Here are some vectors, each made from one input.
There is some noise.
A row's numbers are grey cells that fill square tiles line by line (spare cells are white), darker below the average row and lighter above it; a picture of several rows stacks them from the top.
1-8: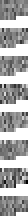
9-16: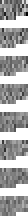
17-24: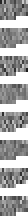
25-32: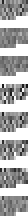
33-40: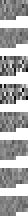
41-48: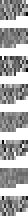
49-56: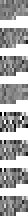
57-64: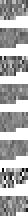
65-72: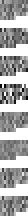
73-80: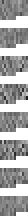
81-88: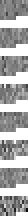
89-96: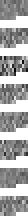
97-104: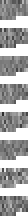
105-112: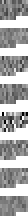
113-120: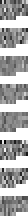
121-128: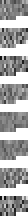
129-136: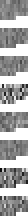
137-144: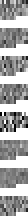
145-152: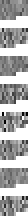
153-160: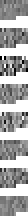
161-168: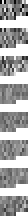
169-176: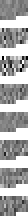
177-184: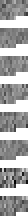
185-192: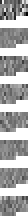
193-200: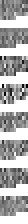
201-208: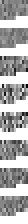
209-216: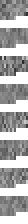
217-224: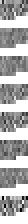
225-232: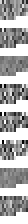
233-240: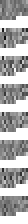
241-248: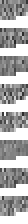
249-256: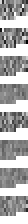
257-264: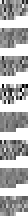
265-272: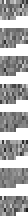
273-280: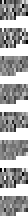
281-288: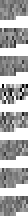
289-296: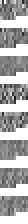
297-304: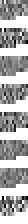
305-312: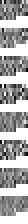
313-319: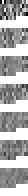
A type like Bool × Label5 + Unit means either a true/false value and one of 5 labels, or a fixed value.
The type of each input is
Label7 × Label7 + (Line6 + Tree13) × Tree12.
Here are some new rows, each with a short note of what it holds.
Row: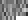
two labels (each one of 7)
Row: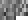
two labels (each one of 7)
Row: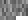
a node of a 12-node tree and a node of a 13-node tree
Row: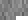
a point on a 6-point line and a node of a 12-node tree
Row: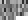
a point on a 6-point line and a node of a 12-node tree
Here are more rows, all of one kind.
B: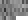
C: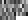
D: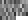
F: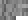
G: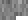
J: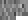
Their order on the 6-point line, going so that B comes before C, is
B, F, G, D, J, C.
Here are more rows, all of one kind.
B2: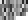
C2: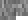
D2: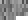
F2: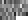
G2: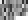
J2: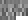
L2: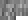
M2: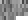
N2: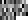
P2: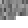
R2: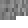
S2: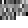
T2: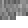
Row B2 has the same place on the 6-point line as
D2, F2 and G2.
